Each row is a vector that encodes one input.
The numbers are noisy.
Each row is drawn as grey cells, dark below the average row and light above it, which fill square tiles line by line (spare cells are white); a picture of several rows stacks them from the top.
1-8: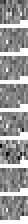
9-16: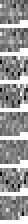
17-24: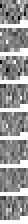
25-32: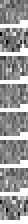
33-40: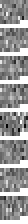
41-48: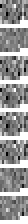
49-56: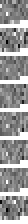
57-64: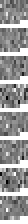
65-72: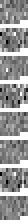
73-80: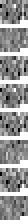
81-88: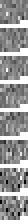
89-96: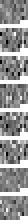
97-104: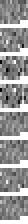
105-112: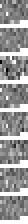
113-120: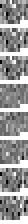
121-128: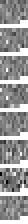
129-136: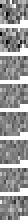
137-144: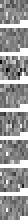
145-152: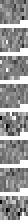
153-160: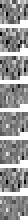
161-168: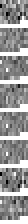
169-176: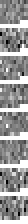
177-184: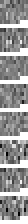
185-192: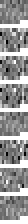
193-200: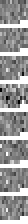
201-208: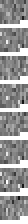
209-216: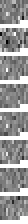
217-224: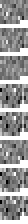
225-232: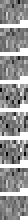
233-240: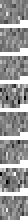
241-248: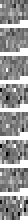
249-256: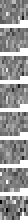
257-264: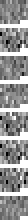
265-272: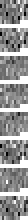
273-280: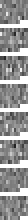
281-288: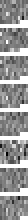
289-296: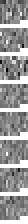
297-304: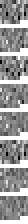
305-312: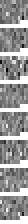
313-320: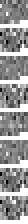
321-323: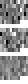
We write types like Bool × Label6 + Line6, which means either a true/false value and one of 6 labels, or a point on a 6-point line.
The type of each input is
Bool × Label5 + Tree17.
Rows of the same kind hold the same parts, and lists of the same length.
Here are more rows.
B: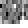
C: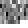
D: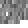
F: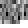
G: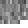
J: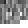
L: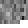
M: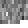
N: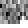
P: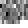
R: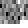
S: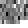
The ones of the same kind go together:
B, C, F, N, P, R, S
D, G, J, L, M

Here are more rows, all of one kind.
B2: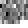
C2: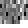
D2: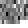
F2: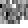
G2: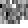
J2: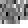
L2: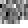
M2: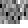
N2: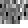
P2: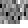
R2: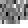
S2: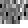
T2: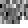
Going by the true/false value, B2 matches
F2, G2, L2 and T2.
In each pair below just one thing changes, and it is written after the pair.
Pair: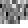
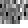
the label
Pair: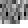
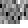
the label
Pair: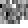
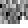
the label
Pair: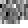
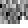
the label
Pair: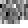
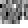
the label
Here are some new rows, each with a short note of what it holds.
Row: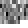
one of 5 labels and a true/false value
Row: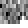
one of 5 labels and a true/false value
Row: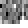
one of 5 labels and a true/false value
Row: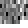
one of 5 labels and a true/false value
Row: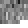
a node of a 17-node tree
